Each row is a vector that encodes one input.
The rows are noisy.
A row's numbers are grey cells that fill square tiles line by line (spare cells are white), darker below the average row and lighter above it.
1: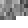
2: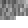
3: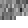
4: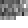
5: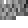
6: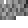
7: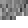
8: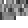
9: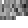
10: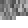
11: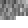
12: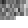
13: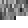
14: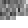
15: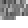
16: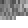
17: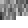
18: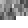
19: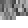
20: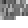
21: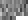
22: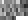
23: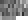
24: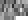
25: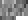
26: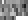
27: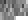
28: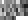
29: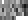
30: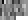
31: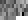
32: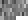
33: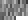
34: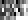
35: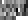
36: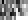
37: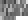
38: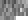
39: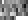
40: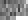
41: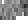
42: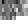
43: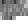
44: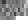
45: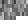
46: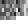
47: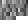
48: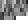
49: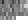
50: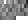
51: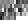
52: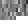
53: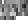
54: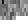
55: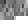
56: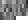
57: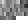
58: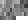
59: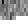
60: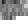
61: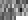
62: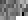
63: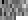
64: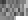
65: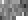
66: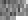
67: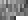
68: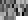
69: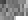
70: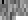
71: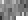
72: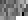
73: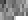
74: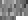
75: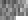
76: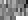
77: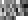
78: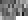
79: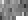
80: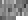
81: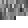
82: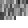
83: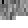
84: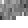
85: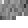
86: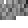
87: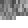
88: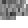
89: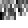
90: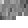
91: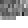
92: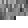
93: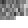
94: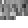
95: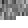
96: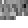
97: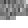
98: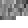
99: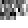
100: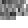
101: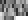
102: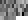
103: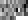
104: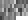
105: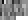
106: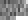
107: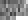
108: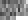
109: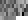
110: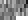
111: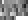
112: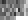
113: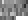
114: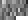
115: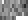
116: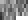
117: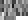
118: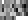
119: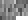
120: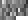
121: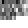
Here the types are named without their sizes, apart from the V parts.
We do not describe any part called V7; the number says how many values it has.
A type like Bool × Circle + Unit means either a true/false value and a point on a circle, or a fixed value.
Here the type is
Bool × (Line + V7).
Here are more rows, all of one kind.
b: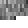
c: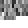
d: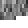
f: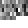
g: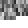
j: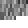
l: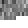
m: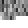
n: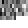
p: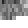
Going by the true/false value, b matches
d, f and j.
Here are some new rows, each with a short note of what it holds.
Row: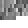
a point on a line and a true/false value
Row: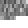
a point on a line and a true/false value
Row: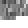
a point on a line and a true/false value
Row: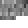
a point on a line and a true/false value
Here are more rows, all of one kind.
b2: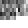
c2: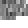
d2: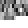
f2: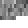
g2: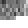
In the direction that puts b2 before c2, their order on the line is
f2, g2, d2, b2, c2.
